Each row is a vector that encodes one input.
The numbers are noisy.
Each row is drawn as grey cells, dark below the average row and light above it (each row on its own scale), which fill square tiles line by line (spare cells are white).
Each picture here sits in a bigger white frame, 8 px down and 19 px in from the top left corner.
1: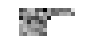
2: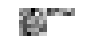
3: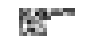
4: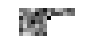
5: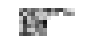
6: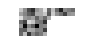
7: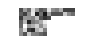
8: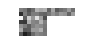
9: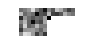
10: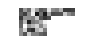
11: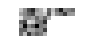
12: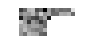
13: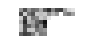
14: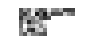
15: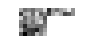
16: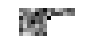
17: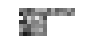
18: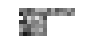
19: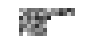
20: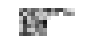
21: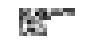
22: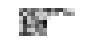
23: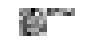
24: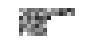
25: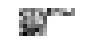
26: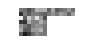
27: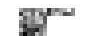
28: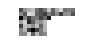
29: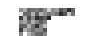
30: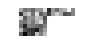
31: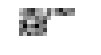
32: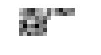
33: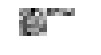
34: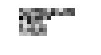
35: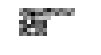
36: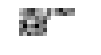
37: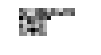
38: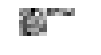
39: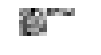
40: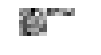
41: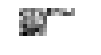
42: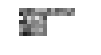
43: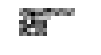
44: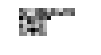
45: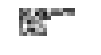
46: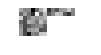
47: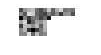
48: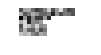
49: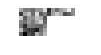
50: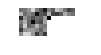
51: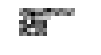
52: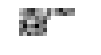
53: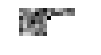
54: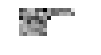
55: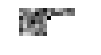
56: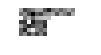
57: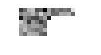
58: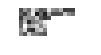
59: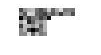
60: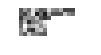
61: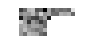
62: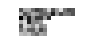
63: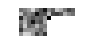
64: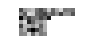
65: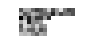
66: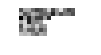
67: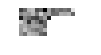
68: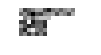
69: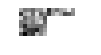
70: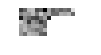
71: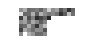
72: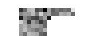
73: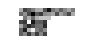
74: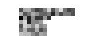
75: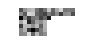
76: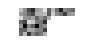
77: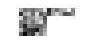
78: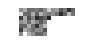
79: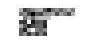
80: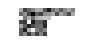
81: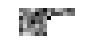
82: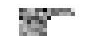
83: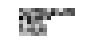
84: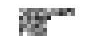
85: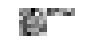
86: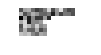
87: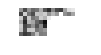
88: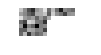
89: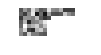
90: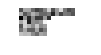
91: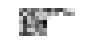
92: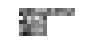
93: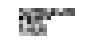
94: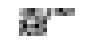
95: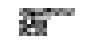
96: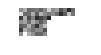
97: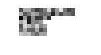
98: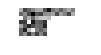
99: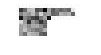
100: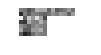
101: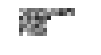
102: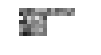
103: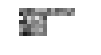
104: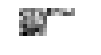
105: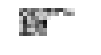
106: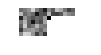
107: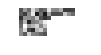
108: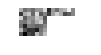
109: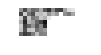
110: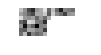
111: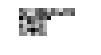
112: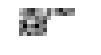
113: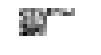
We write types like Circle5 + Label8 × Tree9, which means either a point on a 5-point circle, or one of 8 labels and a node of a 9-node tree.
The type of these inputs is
Bool × Label6.
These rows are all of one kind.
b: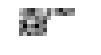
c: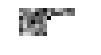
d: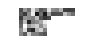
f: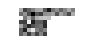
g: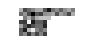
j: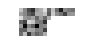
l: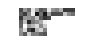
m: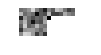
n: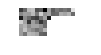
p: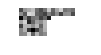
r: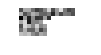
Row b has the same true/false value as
f, g and j.
